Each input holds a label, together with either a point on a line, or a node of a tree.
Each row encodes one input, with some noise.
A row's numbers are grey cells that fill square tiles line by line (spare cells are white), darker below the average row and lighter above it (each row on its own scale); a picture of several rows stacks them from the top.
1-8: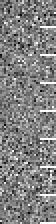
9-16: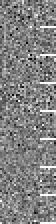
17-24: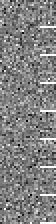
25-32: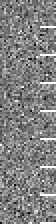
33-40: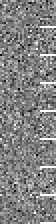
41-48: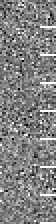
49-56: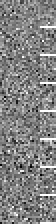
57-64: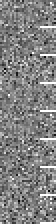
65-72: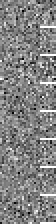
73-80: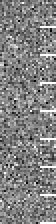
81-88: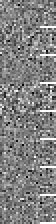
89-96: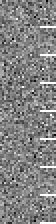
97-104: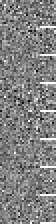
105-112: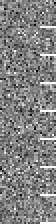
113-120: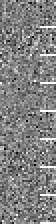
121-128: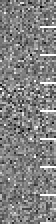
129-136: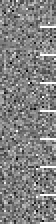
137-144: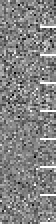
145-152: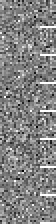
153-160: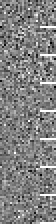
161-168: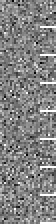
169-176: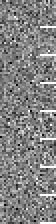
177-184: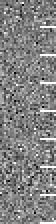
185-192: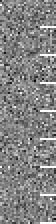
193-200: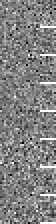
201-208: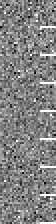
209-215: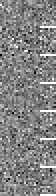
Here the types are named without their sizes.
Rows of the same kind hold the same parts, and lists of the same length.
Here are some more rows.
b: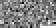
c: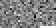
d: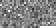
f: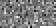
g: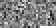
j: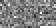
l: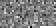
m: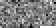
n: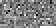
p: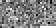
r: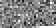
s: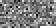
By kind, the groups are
b, c, d, g, j, m, r
f, l, n, p, s

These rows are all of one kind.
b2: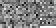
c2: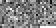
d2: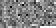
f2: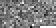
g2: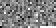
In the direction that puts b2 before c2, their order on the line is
g2, f2, d2, b2, c2.
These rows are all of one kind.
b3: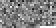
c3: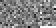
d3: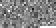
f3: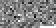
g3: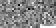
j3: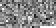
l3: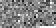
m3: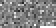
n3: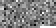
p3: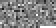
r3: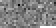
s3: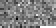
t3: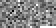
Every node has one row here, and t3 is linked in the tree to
c3.
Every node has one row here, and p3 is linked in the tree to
s3.
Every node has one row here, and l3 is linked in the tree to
b3.
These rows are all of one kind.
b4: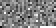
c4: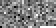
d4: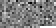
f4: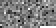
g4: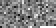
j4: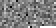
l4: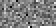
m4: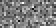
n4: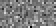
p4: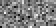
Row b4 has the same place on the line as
c4, f4, g4 and p4.
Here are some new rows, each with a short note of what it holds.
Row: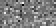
a label and a point on a line
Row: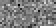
a label and a node of a tree
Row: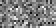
a label and a point on a line
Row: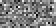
a label and a point on a line
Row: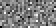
a label and a point on a line
